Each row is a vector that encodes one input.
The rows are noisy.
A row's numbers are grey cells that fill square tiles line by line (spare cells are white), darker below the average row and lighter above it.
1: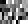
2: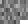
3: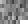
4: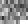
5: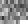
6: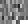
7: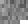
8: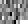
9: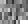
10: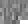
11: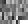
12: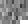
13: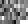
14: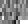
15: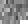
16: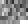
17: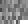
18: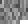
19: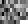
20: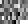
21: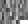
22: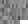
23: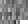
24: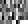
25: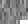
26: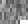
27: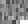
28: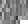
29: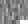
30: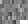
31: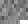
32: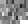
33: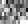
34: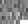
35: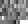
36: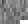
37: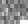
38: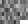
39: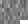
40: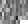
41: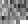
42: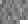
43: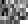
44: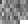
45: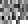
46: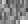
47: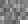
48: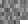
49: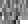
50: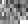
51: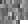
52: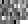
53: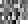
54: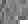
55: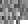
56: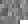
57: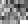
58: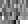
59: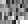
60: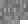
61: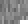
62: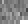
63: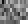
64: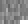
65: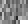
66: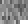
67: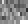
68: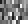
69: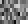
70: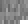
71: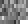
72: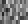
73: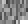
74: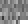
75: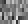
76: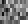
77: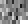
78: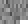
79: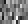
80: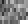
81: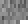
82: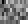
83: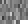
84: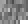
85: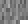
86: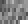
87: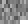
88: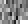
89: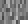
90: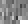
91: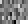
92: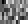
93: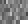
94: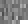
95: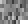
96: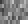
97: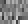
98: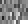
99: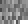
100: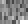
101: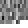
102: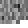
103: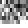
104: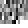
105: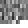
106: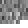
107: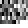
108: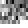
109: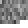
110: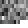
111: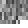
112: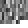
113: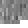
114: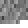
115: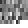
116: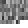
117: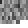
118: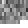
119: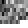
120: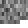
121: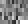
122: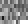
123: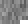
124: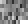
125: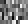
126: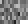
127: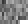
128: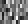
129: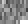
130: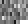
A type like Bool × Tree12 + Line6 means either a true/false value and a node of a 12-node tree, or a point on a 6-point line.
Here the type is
Bool × Bool × Bool × Bool.
